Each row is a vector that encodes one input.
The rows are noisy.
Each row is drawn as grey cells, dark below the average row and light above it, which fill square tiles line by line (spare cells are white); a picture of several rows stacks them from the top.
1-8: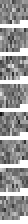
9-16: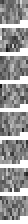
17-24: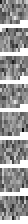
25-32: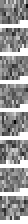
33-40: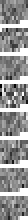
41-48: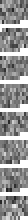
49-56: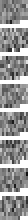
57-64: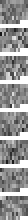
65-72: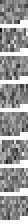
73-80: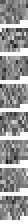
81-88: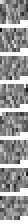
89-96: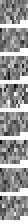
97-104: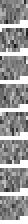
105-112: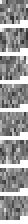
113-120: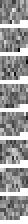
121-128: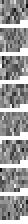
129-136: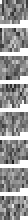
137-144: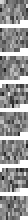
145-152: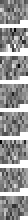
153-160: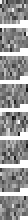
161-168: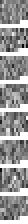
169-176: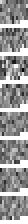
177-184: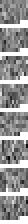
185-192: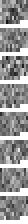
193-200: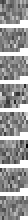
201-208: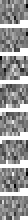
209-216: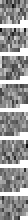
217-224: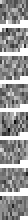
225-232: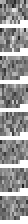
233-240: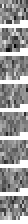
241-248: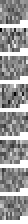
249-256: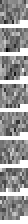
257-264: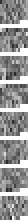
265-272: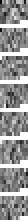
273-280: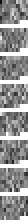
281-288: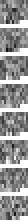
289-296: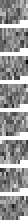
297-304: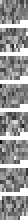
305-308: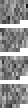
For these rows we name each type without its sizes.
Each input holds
a point on a circle and a true/false value, together with either a fixed value, or a node of a tree.
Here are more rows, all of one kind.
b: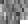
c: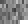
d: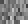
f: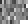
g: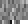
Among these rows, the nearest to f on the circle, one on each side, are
b and g.
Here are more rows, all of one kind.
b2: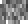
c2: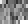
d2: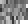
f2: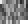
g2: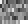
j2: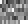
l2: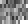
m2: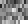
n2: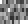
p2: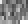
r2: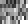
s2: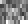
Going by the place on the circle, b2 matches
f2 and s2.
